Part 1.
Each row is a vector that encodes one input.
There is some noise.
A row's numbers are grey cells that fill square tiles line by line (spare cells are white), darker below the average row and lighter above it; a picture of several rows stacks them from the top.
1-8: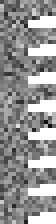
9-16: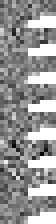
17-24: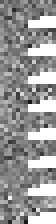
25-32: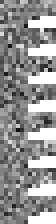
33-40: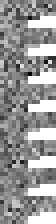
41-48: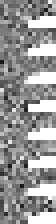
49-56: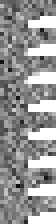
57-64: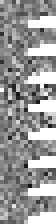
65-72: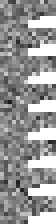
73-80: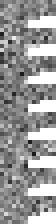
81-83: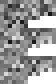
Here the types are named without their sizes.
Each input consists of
a point on a line and a true/false value.
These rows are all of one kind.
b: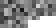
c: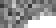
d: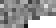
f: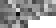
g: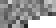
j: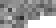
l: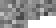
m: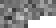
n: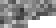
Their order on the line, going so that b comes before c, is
f, g, d, m, b, n, l, j, c.
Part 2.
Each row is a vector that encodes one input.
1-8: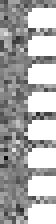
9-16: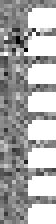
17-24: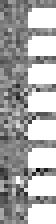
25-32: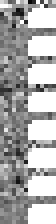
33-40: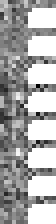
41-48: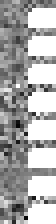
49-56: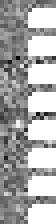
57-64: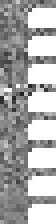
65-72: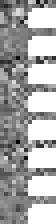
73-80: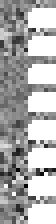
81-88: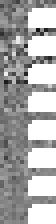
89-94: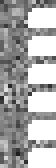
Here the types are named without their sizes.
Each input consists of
a list of points on a circle.
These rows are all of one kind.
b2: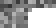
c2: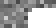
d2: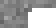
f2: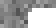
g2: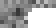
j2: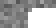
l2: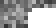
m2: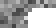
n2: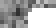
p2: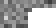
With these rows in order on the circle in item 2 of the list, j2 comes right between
g2 and m2.
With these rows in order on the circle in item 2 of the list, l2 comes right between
m2 and p2.
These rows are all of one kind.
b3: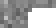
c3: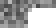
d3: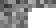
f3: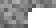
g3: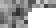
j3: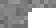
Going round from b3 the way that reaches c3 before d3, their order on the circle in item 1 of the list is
b3, g3, c3, j3, d3, f3.
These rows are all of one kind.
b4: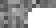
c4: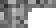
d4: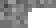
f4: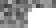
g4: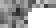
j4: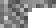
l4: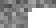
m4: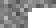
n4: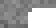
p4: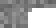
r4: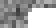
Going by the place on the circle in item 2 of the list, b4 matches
g4, j4, m4 and r4.
